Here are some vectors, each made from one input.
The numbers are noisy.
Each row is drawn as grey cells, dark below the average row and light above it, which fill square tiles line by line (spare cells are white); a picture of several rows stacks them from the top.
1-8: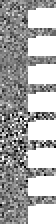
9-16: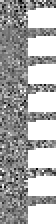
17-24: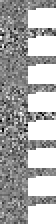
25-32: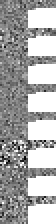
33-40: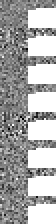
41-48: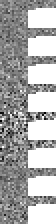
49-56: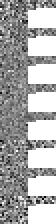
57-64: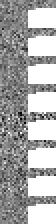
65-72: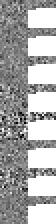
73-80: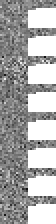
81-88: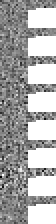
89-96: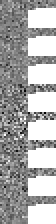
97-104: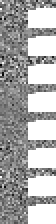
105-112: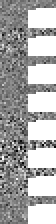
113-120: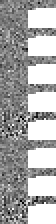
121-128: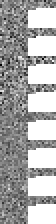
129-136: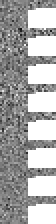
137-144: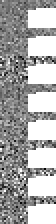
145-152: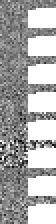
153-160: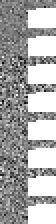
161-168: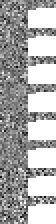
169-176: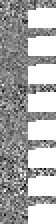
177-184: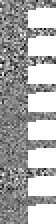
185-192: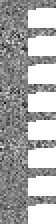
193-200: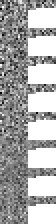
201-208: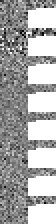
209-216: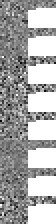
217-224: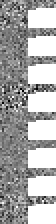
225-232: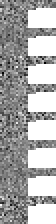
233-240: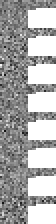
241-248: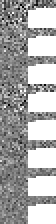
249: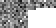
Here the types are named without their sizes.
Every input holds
a list of points on a circle.
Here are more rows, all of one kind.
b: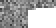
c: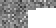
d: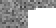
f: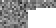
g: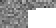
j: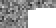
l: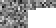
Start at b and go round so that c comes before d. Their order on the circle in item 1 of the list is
b, l, f, g, c, j, d.
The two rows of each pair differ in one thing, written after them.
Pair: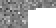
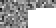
the place on the circle in item 1 of the list
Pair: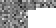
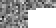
the place on the circle in item 1 of the list
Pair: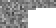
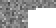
the place on the circle in item 2 of the list
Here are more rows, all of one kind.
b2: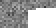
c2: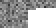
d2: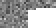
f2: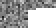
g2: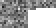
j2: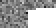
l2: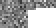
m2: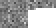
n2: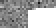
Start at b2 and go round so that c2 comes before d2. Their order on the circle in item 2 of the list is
b2, j2, l2, c2, d2, f2, m2, g2, n2.
